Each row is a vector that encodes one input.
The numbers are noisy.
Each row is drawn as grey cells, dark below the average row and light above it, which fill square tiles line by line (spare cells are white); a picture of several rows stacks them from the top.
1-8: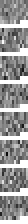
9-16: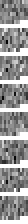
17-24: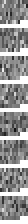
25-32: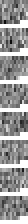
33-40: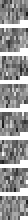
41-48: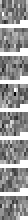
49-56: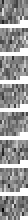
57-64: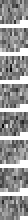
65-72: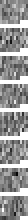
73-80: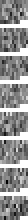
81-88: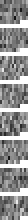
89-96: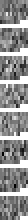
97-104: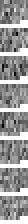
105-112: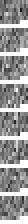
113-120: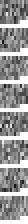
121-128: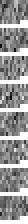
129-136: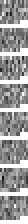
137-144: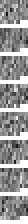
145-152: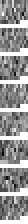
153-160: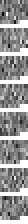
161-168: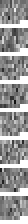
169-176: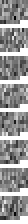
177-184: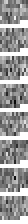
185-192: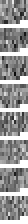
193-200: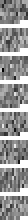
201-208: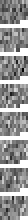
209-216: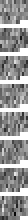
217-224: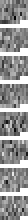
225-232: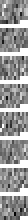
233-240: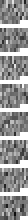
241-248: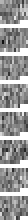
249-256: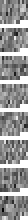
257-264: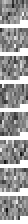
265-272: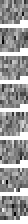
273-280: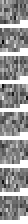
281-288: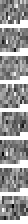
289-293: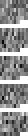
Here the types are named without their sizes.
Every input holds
a point on a circle and a point on a line, together with either a point on a circle, or a fixed value.
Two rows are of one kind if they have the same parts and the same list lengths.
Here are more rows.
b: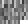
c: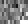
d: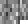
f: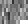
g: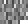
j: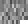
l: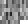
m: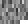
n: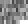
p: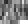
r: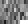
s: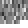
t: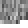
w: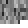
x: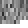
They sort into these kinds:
b, c, d, g, l, p, r, s, t, w, x
f, j, m, n

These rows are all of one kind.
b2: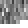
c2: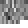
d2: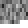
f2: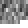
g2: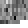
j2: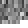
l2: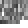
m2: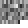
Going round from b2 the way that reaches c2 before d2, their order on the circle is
b2, l2, c2, m2, d2, f2, j2, g2.
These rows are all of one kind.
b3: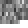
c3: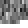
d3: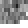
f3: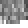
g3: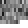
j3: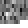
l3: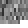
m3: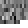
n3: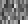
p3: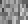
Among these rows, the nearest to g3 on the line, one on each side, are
b3 and d3.
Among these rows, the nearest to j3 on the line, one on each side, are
c3 and m3.
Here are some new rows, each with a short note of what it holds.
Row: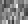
a point on a circle and a point on a line
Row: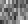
a point on a circle and a point on a line
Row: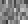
a point on each of two circles and a point on a line
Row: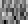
a point on a circle and a point on a line
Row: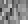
a point on a circle and a point on a line
